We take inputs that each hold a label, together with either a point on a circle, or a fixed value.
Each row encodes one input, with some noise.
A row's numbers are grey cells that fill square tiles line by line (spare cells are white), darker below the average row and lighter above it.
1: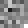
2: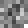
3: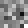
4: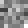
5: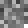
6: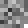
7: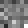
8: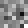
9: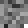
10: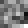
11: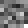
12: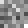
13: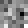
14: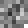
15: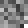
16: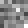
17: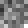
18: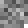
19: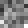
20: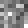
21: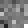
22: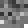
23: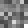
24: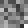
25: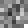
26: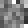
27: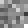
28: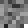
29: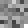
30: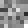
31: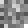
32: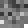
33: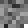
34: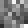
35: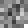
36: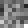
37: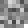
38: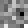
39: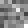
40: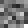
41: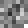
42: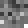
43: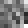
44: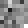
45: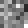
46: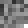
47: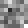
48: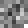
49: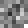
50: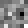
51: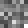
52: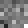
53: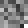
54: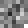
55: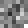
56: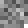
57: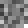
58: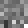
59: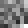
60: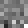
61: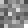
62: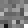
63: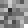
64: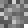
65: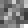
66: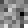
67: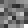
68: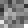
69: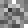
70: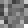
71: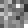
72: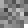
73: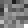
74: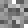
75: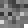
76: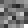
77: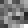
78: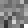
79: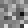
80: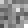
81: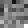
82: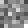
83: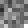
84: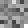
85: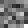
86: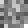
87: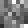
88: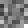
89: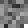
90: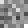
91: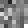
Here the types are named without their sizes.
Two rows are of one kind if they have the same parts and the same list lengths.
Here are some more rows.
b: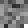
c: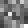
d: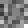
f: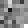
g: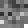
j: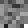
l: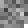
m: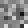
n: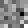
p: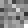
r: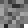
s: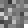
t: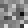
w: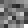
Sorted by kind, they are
b, g, j, l, r, w
c, d, f, m, n, p, s, t

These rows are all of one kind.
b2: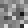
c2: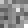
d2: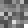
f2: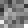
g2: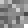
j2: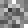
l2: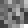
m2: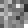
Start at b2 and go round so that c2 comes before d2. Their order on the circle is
b2, g2, c2, l2, m2, f2, j2, d2.
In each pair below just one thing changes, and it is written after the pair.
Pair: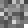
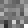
the place on the circle
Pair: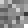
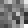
the label
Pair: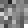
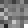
the place on the circle
